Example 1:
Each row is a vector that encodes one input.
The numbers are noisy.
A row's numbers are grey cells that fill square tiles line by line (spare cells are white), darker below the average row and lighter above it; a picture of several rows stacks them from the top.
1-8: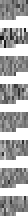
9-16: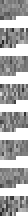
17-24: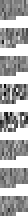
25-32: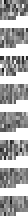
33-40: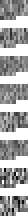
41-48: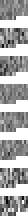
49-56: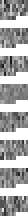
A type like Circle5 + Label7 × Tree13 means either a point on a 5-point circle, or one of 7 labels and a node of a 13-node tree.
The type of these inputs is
List2(Line3 × Line3).
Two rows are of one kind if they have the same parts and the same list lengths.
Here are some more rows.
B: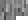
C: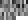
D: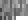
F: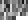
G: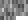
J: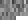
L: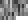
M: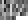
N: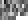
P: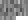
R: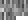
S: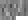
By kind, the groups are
B, D, R, S
C, G, J, L, P
F, M, N

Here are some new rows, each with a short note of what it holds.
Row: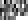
the empty list
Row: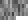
a list of one item
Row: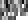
the empty list
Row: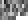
the empty list
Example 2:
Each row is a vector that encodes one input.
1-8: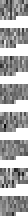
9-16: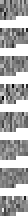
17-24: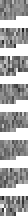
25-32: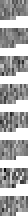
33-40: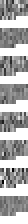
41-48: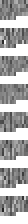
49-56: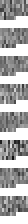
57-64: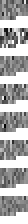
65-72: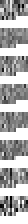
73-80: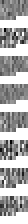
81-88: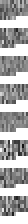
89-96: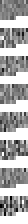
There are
3 kinds of row.
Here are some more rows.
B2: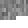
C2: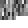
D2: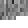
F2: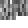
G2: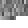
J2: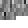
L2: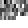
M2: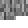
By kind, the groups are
B2, C2, D2
F2, G2, J2, M2
L2

